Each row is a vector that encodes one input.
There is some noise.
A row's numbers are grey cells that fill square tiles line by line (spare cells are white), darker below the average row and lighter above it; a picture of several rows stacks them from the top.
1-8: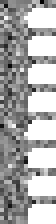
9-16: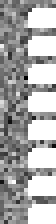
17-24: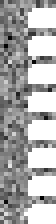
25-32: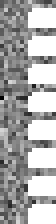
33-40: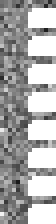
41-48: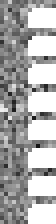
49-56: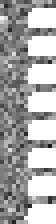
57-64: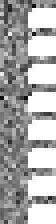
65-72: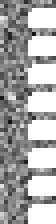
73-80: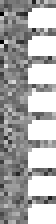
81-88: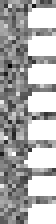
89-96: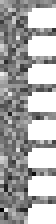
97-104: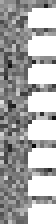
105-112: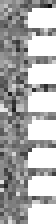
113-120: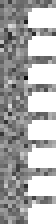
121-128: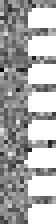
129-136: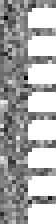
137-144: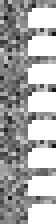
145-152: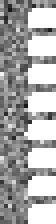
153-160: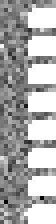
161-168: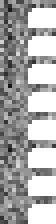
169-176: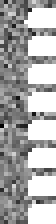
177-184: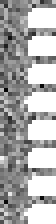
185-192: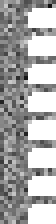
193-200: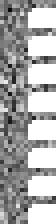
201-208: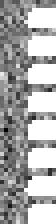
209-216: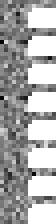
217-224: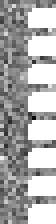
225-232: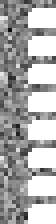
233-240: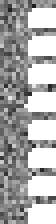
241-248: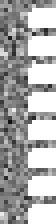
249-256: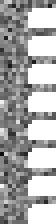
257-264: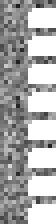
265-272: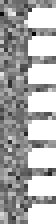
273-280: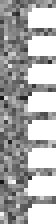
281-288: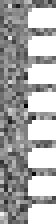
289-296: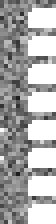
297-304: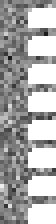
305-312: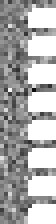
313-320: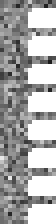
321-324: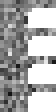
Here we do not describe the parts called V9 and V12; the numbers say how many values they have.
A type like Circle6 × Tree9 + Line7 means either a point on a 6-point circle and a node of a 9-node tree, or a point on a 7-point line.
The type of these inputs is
Bool × Line13 + (Line3 × Line7 + V9) × V12 + Tree10.
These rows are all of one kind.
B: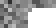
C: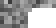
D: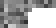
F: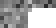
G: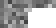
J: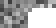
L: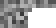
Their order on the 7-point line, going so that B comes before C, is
B, D, F, L, J, C, G.
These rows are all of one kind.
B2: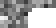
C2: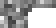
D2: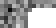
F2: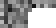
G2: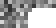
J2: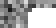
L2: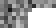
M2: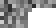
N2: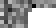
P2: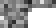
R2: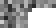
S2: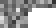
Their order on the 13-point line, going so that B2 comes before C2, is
B2, F2, N2, M2, P2, L2, D2, J2, C2, R2, G2, S2.
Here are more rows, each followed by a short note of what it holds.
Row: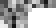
a node of a 10-node tree
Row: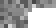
a point on a 3-point line, a point on a 7-point line and a value of V12
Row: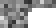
a point on a 13-point line and a true/false value
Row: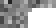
a point on a 3-point line, a point on a 7-point line and a value of V12
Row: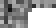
a point on a 13-point line and a true/false value
